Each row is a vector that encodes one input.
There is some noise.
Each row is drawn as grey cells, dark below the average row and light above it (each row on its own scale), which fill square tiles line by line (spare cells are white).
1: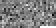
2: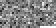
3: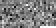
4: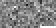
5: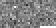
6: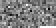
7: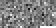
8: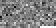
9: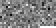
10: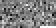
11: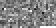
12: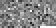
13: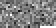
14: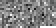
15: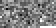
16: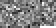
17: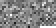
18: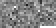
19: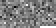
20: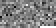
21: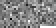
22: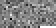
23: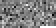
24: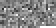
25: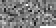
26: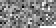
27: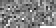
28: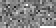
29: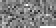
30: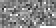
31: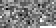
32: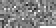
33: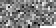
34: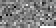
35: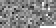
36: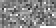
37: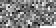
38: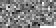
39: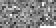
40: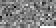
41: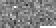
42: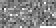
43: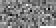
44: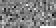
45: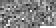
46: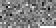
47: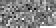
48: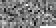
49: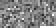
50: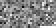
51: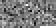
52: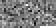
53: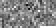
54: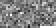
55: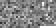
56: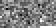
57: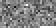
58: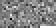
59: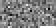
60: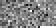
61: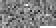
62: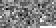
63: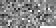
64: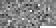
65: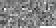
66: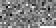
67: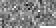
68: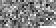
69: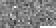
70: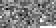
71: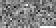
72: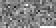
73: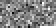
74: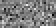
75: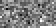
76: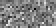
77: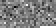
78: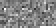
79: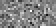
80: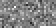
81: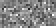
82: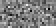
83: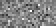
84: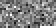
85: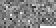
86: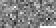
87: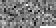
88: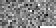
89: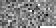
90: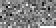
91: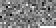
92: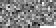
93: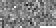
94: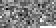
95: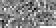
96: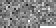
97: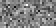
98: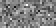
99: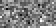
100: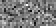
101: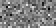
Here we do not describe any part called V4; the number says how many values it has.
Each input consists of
a list of up to two items, each a true/false value and a value of V4.
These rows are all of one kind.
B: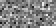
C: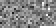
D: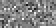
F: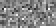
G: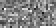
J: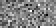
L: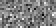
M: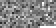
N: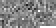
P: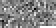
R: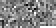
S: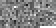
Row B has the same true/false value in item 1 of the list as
C, M and S.
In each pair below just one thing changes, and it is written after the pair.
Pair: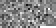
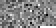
the value of V4 in item 2 of the list
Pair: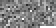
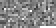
the value of V4 in item 1 of the list
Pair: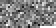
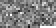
the true/false value in item 2 of the list
